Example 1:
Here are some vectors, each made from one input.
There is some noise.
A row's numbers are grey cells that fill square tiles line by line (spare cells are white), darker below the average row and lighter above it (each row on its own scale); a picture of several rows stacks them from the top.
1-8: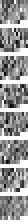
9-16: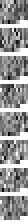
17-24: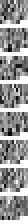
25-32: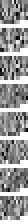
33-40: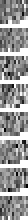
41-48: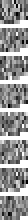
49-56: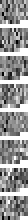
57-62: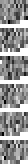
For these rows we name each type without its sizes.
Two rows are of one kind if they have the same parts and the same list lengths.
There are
2 kinds of row.
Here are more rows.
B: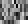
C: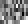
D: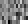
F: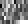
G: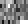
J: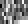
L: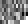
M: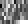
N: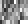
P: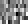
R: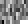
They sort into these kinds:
B, F, J, M
C, D, G, L, N, P, R

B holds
a true/false value.
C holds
a point on a circle and a true/false value.
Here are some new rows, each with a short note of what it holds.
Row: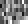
a true/false value
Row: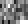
a point on a circle and a true/false value
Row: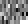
a point on a circle and a true/false value
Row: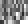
a point on a circle and a true/false value
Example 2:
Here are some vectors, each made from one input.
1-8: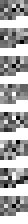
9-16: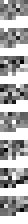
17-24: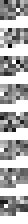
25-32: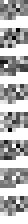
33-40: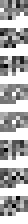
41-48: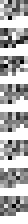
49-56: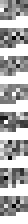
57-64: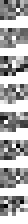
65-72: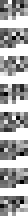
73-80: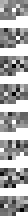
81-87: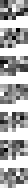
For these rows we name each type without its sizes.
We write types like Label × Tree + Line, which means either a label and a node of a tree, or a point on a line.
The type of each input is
Bool × Bool × Bool × Bool + Line.
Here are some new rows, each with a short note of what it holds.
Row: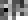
a point on a line
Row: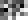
a point on a line
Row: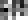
a point on a line
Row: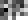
a point on a line
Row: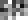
a point on a line
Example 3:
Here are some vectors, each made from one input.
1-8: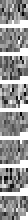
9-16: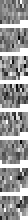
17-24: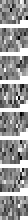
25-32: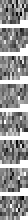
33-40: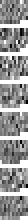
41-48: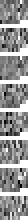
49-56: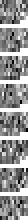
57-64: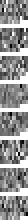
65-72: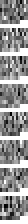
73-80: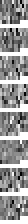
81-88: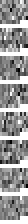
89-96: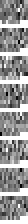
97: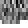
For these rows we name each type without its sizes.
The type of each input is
Bool × Bool × Bool × Bool × Bool × Line.
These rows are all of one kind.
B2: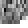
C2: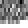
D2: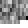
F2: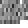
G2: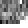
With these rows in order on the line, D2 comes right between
B2 and F2.
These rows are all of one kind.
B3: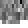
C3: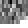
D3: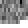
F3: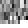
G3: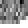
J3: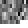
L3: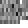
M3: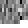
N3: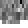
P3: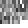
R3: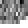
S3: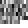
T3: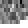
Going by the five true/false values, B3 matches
D3, G3, N3 and R3.
